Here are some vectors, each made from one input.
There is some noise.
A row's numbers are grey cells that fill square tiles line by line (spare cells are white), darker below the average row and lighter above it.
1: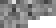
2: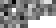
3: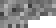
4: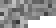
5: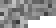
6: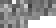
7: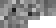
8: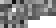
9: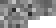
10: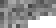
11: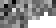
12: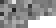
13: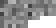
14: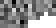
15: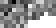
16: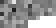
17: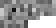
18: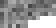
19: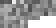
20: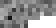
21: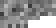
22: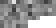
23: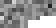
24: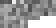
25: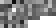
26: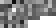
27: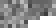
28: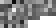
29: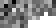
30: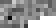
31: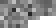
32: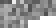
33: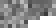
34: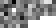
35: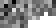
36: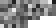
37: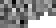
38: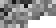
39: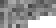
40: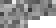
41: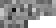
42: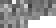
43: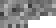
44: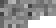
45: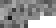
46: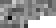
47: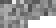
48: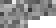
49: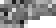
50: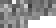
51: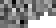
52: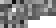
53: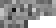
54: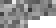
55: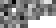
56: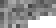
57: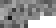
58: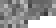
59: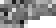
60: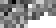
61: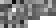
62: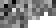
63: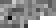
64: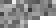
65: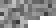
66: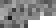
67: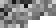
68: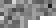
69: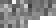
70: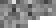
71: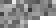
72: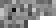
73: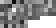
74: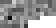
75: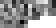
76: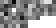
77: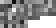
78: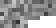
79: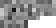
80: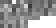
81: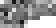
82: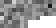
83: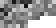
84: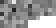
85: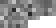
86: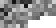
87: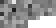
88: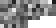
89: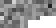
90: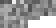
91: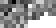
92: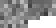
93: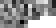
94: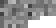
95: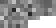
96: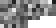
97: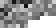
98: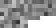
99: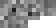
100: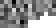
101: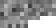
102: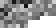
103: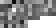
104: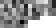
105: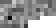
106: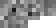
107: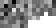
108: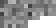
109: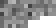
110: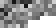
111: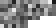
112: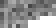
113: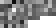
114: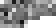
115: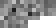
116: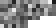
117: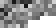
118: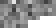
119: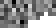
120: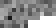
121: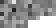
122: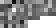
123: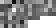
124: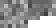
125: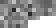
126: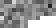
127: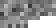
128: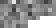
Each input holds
either a point on a 16-point circle, or a point on a 9-point line.
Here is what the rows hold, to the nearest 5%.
About 60% of them hold a point on a 16-point circle. The rest hold a point on a 9-point line.
